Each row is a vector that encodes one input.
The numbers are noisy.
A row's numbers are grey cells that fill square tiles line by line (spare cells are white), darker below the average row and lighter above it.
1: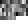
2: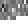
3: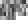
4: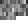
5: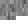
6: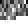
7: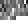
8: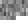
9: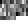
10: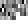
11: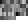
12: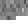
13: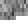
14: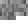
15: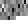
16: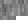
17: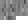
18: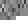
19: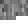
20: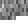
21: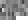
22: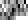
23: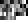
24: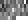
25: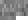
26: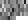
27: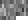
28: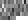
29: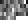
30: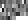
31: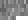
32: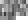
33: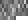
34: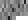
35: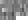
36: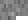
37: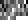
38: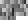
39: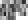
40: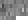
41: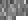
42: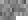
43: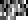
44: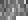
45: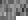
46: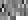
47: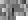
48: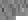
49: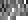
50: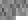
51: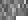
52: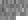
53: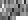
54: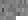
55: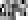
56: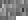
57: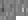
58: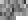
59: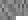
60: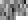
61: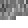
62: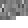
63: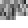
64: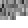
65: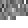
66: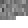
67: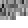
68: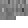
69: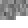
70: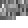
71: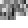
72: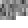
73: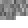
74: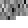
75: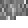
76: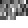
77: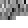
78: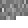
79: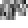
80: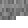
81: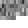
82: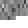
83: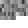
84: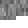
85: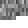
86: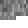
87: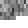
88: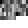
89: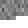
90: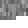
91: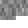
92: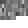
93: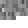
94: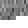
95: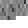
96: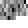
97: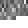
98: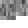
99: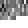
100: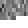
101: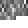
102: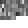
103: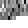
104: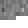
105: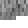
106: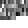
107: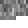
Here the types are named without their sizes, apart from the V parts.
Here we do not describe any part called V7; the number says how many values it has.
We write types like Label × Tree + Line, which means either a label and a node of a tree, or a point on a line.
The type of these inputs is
Line × (Line + V7).
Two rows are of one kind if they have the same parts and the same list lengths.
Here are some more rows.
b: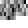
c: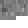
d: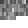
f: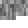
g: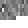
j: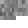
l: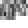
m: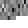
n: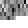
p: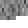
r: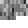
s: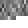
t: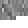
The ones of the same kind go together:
b, c, d, f, l, m, n, p
g, j, r, s, t

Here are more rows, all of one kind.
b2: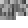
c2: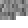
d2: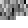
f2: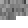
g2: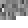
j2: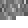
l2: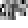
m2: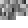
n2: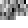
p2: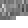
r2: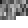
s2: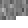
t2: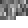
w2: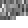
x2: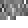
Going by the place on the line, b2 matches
d2, j2, s2 and x2.
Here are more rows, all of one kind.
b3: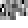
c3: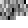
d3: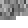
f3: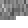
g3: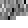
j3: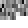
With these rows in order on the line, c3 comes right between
b3 and g3.
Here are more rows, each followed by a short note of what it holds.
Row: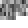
a point on each of two lines
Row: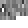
a point on a line and a value of V7
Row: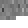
a point on each of two lines
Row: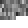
a point on each of two lines
